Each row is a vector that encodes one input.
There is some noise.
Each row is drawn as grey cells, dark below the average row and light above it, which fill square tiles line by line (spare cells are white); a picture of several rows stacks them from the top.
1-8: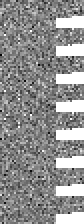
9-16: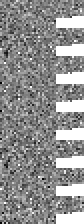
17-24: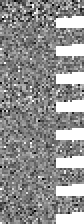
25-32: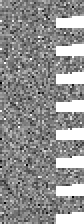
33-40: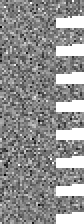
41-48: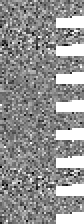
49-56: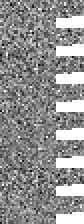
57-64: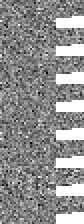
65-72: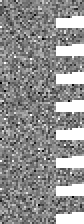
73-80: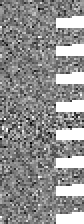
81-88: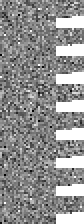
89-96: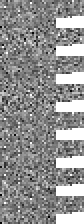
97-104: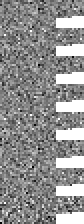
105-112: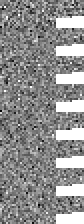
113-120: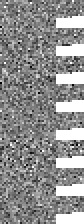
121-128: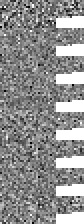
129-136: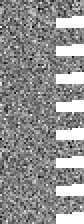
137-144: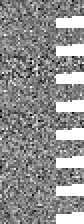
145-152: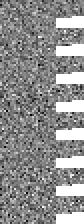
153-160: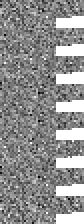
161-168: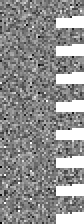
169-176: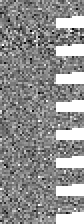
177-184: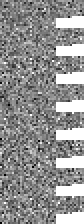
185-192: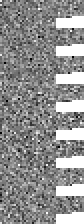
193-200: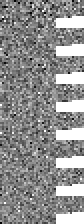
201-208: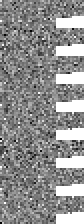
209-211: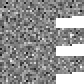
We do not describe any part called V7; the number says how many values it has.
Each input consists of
a point on an 11-point line, a node of a 9-node tree and a value of V7.
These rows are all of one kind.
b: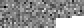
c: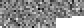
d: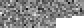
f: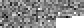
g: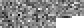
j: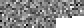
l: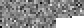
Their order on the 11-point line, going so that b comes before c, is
l, d, b, f, c, g, j.
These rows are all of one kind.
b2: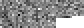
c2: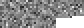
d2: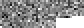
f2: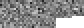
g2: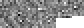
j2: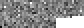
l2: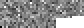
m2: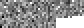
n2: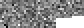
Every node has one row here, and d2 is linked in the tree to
b2 and m2.
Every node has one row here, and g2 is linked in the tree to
j2 and l2.
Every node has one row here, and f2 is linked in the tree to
n2.
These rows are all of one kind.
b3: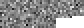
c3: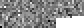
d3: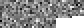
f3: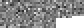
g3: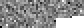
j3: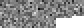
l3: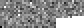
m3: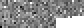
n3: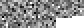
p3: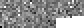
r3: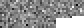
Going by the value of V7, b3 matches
d3, g3, n3 and r3.
